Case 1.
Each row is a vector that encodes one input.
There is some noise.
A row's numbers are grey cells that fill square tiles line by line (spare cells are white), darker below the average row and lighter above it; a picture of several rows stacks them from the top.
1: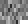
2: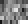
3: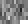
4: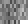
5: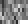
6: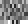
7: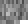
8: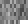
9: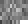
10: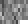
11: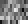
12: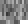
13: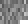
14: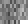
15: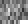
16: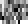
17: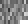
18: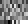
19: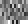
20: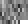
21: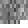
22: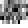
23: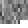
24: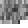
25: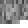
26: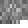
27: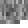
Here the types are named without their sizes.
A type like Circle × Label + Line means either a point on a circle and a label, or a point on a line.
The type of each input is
Bool × Bool × Bool.
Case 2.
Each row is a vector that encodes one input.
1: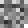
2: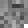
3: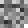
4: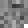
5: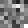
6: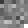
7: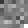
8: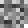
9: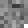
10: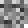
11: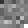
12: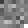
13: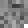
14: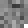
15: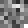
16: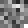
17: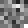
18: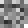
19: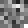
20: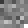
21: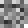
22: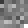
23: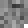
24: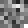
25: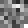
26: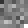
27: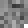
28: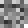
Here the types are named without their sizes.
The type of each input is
Line.
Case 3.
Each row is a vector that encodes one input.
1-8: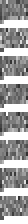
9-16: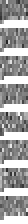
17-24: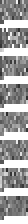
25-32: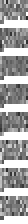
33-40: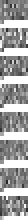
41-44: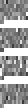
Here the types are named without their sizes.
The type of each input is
Label.
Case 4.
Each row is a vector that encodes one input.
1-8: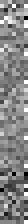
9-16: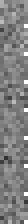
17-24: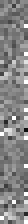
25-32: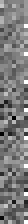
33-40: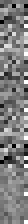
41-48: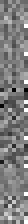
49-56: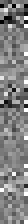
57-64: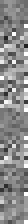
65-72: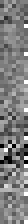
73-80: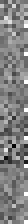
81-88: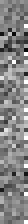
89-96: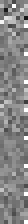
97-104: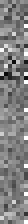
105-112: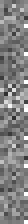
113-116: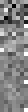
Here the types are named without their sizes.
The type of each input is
Tree.
